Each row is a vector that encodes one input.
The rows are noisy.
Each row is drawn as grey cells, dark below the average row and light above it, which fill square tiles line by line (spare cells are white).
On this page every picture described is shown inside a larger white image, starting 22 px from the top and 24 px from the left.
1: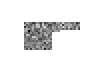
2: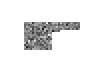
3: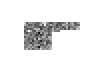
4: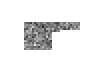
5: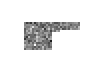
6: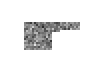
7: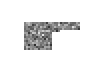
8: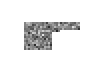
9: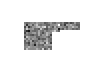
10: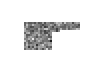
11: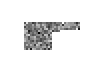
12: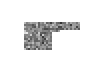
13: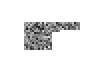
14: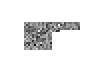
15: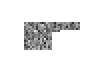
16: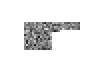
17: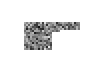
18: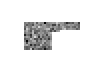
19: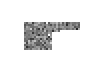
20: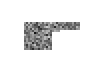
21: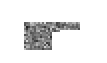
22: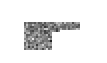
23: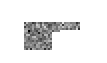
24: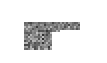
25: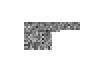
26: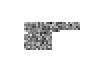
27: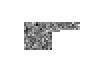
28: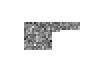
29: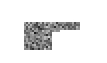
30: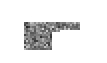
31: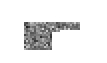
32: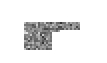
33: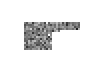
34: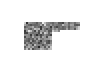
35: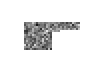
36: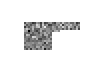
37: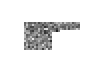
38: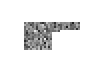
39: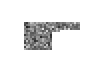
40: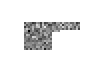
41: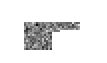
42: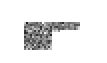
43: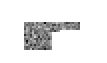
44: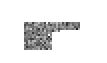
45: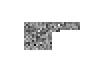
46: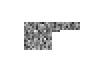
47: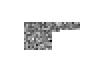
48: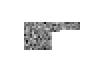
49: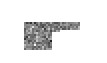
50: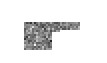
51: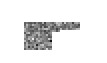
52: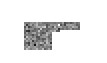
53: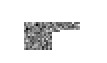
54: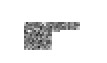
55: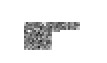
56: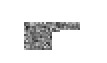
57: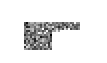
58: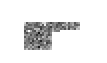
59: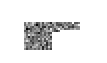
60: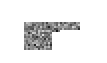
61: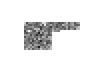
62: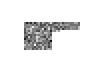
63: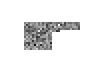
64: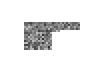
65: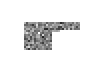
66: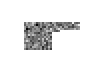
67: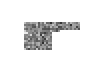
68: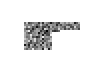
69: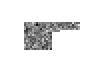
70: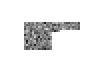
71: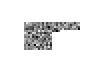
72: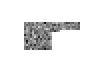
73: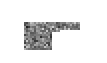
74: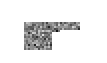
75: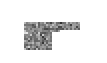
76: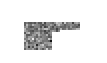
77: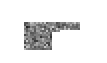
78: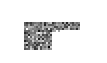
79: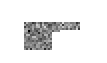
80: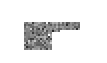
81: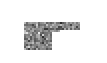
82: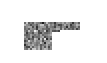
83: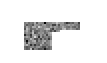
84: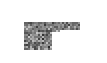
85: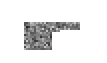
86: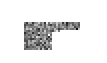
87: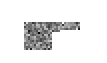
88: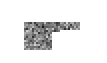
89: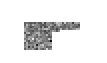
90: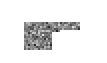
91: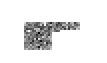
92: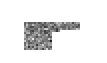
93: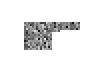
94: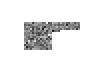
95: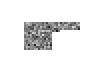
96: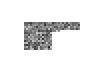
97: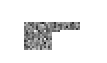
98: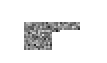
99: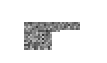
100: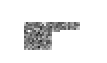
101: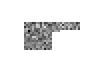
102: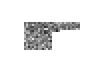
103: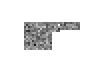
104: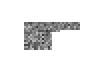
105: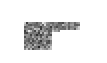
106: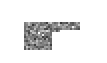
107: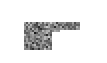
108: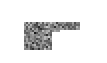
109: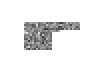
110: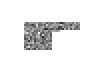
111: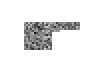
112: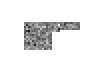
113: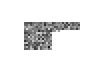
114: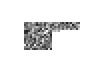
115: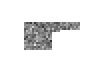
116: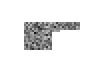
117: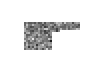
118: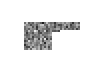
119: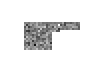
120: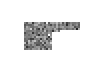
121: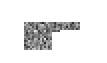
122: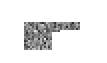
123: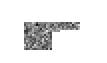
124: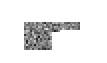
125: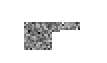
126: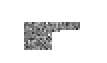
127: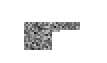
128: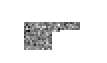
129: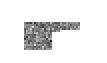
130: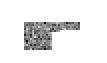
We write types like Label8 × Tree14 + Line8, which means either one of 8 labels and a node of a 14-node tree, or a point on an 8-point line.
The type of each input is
Circle14.
